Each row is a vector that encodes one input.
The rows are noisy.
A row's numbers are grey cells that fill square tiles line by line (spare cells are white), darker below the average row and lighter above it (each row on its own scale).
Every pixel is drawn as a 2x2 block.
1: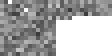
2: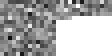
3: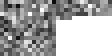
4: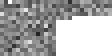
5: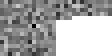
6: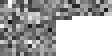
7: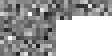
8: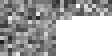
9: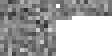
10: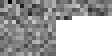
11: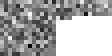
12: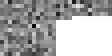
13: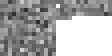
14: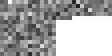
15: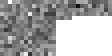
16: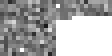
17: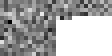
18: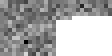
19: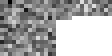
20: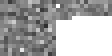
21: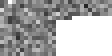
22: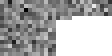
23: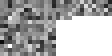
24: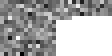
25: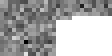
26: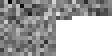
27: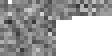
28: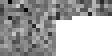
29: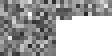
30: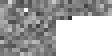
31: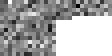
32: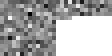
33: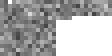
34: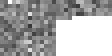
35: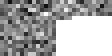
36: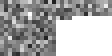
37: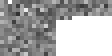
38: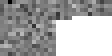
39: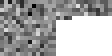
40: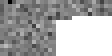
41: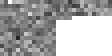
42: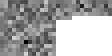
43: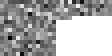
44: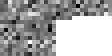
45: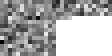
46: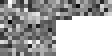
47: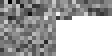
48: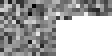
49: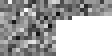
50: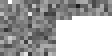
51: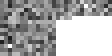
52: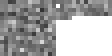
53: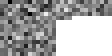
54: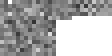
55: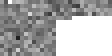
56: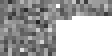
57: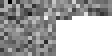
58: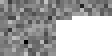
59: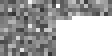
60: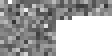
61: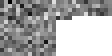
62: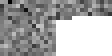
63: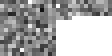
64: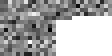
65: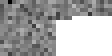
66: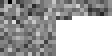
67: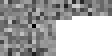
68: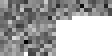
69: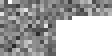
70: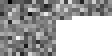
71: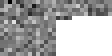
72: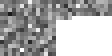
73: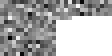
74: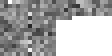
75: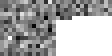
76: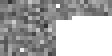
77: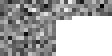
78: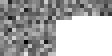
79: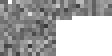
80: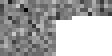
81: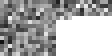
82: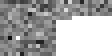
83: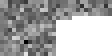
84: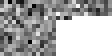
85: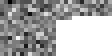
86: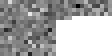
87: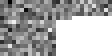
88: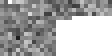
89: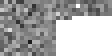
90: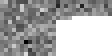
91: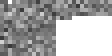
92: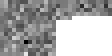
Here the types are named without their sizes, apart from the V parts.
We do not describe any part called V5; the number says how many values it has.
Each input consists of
a label, together with either a point on a line, or a value of V5.
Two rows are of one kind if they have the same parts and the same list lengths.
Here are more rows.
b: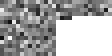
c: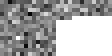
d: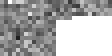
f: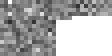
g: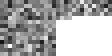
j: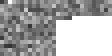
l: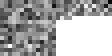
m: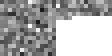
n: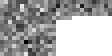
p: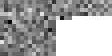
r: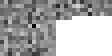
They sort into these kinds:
b, d, f, j, p
c, g, l, m, n, r

